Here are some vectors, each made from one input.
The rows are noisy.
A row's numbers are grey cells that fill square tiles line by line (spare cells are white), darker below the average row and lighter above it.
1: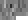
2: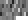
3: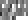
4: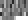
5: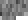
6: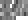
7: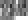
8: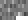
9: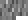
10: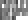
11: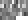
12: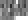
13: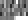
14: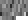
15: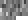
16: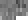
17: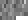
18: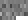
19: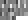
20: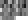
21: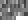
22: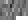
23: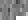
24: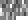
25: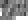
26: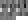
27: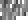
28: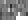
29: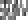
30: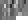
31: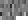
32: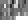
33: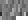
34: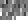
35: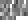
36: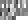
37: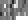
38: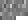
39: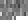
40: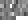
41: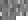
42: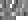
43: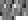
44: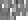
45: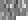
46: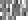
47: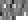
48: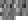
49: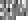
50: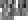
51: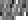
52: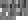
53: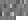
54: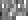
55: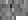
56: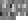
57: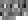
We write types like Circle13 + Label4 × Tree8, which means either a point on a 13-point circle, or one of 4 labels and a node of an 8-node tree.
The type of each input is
Bool × Label7.
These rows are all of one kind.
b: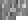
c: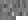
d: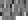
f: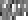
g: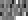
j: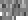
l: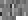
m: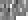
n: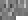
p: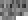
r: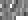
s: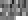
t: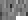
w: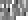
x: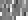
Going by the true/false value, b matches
j, n, t and x.
